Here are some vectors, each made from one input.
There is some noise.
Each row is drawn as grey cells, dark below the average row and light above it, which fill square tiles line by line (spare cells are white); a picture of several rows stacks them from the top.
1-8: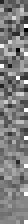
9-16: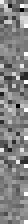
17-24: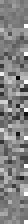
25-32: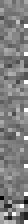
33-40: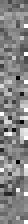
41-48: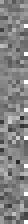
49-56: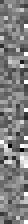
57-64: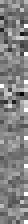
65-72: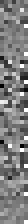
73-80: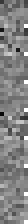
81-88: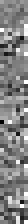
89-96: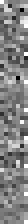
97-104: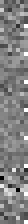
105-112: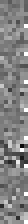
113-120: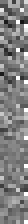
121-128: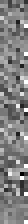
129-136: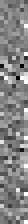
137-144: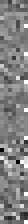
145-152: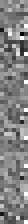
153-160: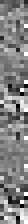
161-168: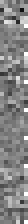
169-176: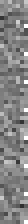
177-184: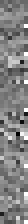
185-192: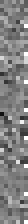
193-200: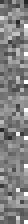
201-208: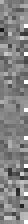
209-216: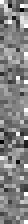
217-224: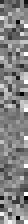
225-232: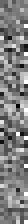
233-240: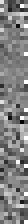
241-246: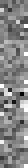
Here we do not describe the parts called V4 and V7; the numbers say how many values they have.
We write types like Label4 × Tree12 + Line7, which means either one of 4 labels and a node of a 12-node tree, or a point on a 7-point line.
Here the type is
(Bool × Bool × Bool × Bool + V7) × V4 + Tree10 × Tree10.
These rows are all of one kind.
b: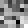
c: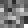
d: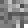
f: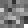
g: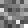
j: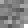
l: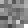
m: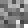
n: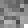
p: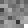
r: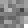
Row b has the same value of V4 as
g and m.
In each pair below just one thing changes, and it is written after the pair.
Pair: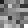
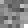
one of the four true/false values
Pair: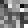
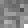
one of the four true/false values
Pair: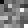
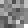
one of the four true/false values
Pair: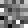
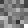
the value of V4
